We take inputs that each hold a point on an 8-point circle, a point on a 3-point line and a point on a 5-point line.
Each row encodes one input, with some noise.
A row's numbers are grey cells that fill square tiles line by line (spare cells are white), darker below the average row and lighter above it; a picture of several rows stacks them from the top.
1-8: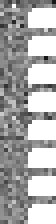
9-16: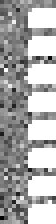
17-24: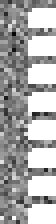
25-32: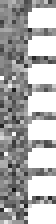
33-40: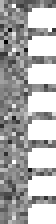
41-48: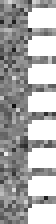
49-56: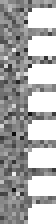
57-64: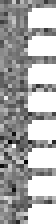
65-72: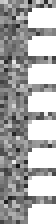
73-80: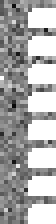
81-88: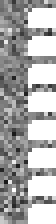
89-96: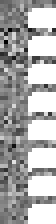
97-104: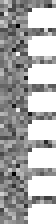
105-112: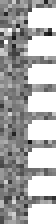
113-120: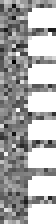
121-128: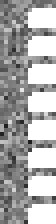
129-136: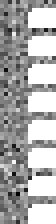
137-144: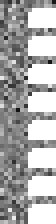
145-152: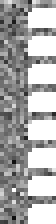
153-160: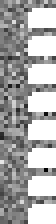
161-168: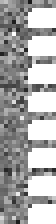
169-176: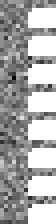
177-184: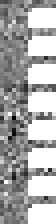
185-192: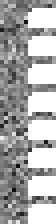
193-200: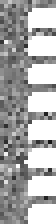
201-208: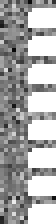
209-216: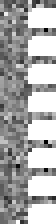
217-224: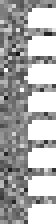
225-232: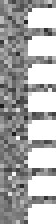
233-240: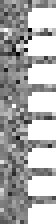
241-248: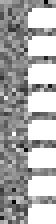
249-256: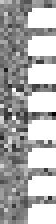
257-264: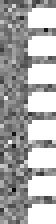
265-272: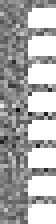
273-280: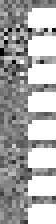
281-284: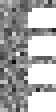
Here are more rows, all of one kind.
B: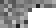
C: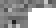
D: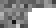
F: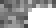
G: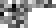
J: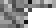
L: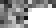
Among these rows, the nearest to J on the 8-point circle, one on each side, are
B and C.
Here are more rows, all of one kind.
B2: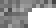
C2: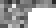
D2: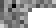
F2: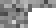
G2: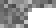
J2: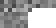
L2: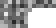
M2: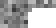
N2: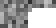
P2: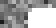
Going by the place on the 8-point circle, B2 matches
D2, J2 and L2.
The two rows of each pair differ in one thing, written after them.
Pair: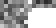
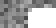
the place on the 8-point circle
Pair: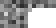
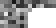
the place on the 5-point line
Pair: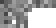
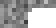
the place on the 3-point line
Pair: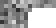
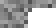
the place on the 3-point line
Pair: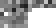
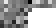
the place on the 8-point circle
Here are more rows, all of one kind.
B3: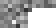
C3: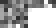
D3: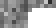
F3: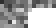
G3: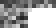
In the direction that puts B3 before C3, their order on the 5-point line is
B3, D3, C3, F3, G3.
